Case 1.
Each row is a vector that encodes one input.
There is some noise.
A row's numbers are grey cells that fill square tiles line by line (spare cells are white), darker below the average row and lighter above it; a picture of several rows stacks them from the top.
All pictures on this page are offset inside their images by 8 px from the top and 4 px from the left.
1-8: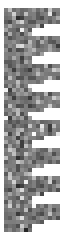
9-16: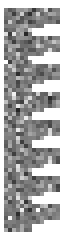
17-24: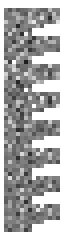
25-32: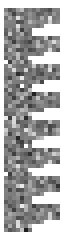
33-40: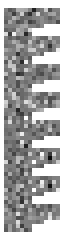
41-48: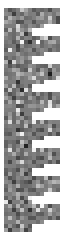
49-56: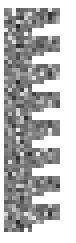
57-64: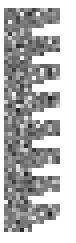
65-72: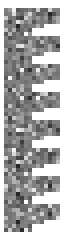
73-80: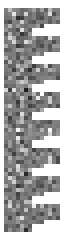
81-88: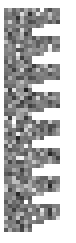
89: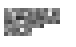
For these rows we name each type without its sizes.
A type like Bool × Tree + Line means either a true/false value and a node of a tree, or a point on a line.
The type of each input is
Circle.
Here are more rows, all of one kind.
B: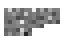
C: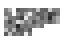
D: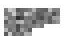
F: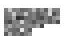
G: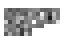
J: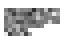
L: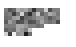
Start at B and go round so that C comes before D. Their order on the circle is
B, L, J, G, C, D, F.
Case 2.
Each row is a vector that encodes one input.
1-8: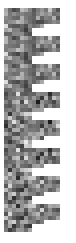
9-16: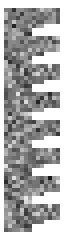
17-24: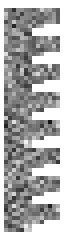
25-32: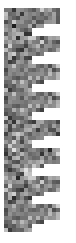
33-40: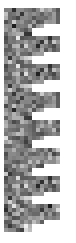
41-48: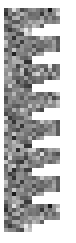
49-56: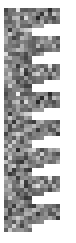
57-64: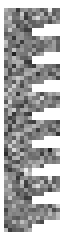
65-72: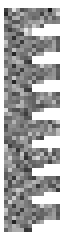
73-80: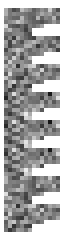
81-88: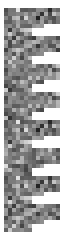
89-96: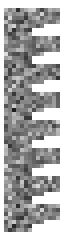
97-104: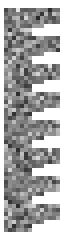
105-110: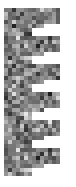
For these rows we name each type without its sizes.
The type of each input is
Circle.
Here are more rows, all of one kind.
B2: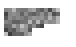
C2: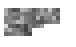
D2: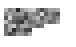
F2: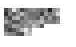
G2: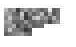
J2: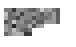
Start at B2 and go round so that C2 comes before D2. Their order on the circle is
B2, F2, J2, C2, G2, D2.
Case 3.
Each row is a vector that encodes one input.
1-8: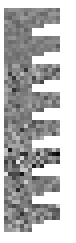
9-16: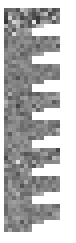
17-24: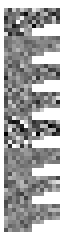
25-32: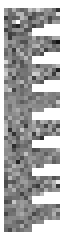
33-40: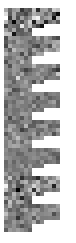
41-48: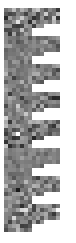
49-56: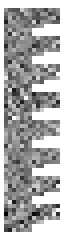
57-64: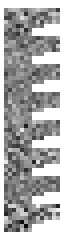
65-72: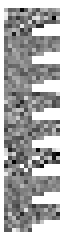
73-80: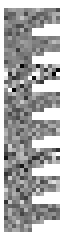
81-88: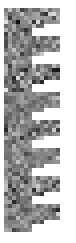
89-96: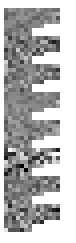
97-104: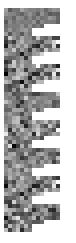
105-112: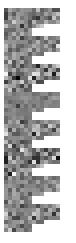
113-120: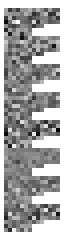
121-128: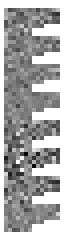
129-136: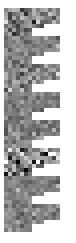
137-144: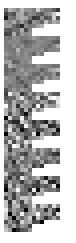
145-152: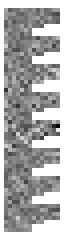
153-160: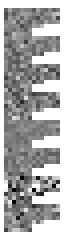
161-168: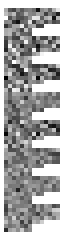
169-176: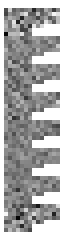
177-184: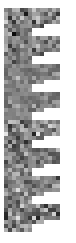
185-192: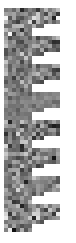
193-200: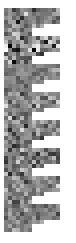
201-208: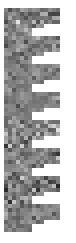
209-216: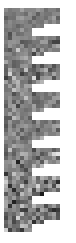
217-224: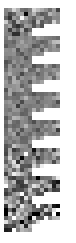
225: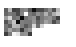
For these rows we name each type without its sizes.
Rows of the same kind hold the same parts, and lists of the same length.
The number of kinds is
2.
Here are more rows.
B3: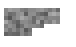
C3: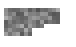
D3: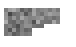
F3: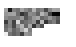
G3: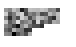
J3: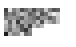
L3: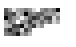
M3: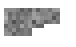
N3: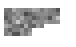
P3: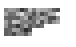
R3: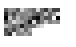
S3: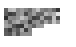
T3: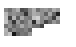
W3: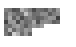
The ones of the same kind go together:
B3, C3, D3, F3, J3, L3, M3, N3, R3, S3, T3, W3
G3, P3

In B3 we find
a node of a tree.
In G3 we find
a fixed value.
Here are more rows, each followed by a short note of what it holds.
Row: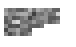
a fixed value
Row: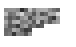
a fixed value
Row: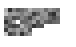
a fixed value
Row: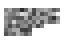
a fixed value
